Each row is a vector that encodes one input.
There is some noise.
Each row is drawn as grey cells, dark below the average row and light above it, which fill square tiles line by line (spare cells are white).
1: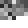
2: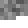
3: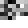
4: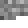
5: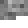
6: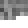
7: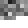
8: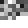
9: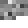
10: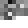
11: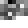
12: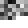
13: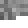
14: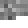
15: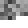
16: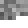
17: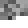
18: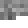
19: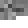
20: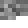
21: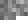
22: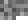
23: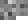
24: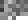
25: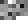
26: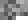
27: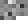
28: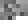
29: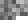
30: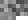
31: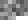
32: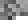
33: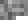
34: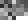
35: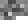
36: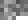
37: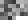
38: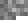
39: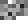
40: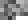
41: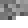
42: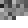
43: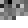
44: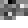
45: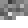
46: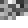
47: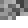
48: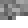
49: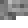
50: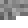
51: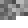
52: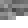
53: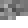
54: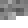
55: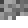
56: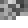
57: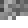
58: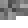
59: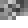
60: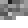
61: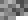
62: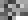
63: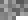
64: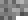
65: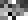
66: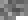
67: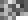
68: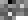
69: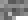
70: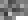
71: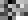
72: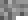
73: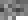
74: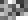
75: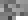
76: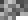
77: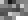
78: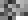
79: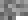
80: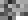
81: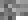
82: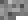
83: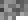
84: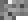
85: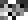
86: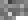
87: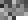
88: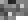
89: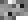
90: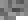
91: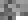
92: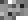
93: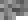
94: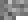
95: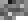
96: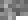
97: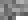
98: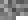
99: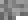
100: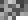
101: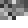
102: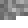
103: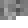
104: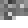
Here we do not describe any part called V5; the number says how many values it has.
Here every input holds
a list of up to two items, each a true/false value and a value of V5.
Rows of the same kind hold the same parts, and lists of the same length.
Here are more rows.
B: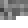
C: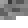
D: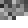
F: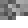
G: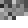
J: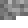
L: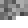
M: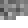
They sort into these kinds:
B, C, M
D, G
F, J, L

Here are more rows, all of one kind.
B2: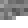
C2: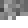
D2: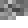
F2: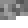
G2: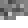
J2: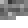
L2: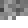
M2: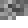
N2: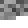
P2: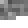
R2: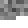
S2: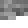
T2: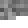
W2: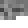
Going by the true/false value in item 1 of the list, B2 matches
G2, N2, R2 and W2.
